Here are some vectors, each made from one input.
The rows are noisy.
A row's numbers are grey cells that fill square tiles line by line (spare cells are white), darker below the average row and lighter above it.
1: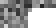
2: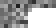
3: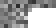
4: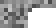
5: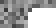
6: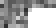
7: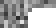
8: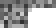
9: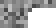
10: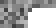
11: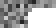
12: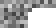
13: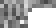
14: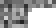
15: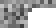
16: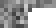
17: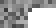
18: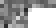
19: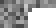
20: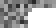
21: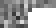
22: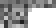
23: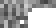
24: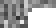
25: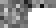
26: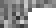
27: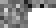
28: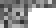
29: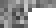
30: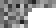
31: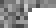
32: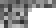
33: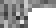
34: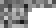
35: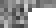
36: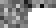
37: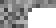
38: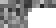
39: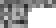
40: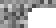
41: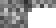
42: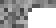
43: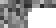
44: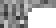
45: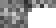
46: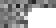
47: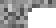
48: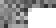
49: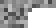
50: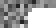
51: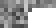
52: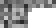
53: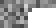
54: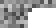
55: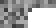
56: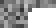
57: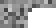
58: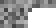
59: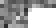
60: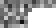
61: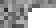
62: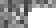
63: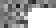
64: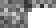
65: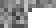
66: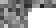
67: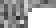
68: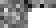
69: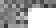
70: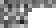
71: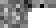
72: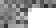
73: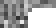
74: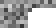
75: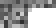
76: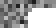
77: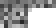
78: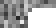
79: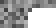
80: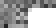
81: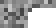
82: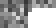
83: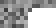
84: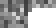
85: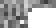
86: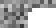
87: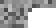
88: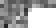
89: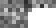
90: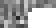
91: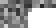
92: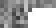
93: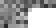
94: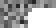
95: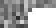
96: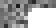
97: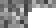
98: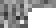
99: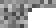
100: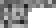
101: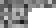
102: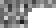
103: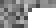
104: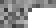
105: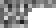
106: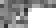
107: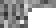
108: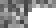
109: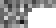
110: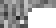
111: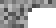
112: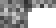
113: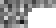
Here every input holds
either a point on an 8-point line, or a point on an 11-point line.
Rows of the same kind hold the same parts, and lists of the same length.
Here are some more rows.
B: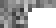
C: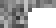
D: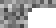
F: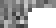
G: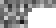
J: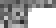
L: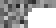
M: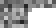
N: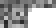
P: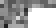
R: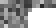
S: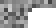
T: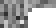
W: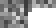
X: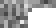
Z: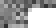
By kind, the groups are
B, C, D, F, S, T, X
G, J, L, M, N, P, R, W, Z

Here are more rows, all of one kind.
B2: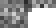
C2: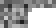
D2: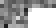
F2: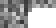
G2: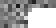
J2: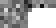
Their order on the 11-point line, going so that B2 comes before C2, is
J2, B2, F2, D2, G2, C2.
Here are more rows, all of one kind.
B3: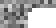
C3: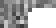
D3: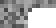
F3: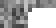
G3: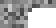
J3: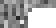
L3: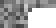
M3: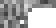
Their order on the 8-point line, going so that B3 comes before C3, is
B3, G3, D3, L3, F3, C3, J3, M3.
